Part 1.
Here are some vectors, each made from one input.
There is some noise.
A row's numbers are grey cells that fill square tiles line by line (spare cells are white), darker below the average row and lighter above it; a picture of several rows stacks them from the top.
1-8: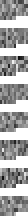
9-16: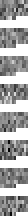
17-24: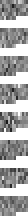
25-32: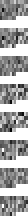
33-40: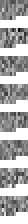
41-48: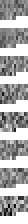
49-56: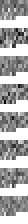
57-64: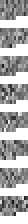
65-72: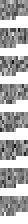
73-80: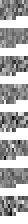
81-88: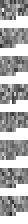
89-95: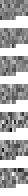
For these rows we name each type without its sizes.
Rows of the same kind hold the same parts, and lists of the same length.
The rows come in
3 kinds.
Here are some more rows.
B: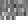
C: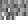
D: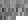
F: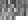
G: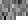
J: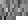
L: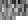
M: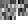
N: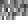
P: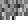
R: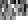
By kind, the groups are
B, F, G, J, L, P
C, M, N
D, R

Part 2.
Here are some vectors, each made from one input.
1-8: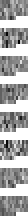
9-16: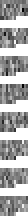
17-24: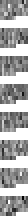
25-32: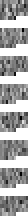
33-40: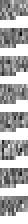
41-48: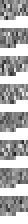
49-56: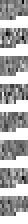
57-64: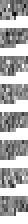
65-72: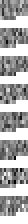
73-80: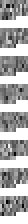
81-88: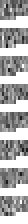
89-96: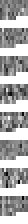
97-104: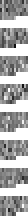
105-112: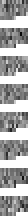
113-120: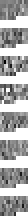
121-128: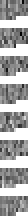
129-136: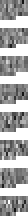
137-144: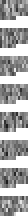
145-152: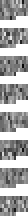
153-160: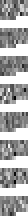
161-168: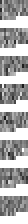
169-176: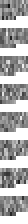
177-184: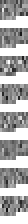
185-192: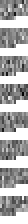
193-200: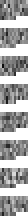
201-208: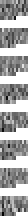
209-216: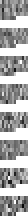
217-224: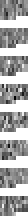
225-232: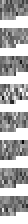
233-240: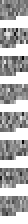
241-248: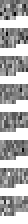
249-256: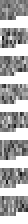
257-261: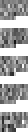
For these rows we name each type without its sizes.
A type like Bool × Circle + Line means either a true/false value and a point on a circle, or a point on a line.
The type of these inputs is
Line × (Line + Tree).
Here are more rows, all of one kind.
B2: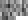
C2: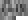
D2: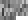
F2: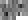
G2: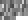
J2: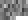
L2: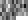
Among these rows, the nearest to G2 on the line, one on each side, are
D2 and L2.
